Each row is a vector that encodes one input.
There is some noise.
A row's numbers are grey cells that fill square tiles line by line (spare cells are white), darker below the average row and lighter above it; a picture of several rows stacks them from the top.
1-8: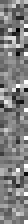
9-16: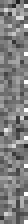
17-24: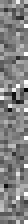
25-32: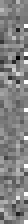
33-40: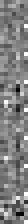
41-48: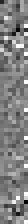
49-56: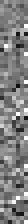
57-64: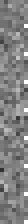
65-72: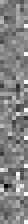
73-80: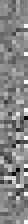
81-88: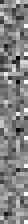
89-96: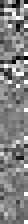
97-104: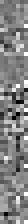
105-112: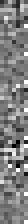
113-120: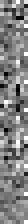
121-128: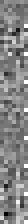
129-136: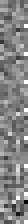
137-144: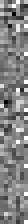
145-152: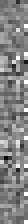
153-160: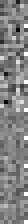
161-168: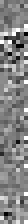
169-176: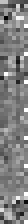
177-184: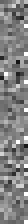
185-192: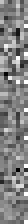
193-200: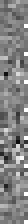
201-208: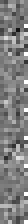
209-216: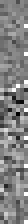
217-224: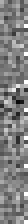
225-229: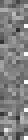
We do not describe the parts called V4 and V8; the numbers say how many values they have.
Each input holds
either a point on a 5-point line, a value of V4 and a value of V8, or a list of up to two points on a 7-point line.
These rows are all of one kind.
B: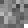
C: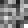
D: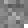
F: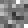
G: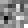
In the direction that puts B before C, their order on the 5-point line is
F, B, G, D, C.
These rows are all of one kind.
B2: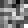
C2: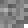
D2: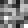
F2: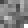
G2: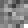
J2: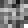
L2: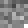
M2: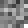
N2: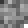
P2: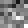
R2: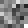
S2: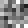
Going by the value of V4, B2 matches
J2, L2 and N2.
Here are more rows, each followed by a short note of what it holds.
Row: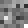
a list of two items
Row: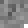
a point on a 5-point line, a value of V4 and a value of V8
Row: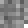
a list of two items
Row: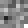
a point on a 5-point line, a value of V4 and a value of V8
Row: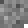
a point on a 5-point line, a value of V4 and a value of V8
